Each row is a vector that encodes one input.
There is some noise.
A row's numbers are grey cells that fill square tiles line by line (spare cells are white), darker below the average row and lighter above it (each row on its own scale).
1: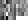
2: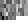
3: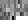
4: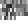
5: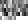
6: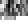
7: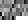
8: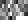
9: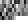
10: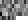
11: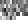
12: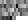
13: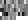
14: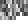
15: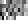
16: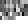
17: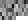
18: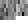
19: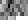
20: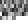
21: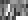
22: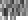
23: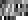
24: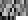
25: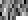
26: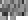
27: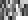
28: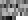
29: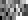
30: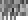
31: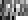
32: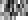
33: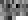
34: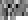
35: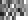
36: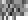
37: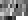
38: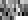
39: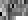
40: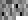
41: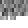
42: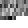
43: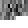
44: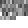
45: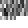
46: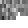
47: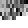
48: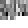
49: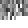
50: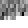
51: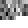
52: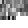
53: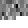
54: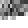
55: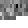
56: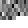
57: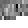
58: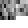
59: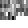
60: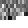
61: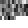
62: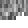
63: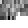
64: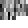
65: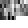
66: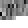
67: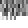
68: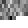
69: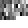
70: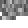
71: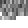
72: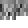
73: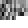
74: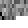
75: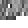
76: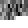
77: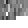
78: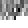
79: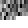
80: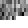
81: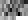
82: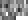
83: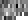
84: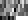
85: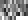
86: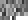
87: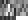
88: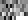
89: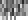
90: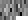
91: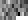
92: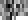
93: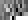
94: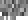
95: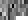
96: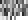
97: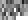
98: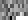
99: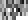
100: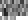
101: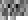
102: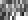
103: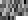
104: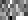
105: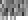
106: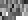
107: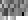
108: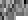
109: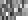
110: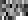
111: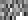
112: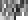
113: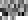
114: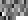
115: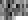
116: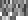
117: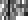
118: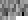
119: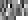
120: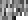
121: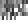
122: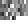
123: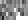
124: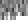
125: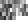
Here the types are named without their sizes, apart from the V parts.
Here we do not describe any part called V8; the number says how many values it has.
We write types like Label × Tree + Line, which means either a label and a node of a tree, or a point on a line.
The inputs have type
Bool × (Line + V8).
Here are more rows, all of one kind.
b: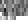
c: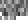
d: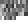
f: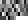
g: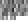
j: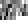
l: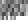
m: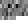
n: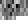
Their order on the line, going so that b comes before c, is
b, g, l, c, f, j, m, n, d.
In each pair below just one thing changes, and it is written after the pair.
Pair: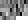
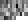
the true/false value
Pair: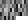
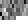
the value of V8
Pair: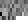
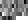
the value of V8
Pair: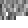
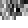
the true/false value
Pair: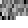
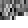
the value of V8
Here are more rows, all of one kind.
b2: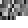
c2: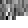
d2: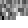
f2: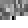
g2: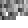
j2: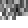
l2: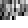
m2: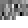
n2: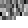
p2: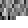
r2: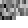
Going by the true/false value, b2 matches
n2 and p2.
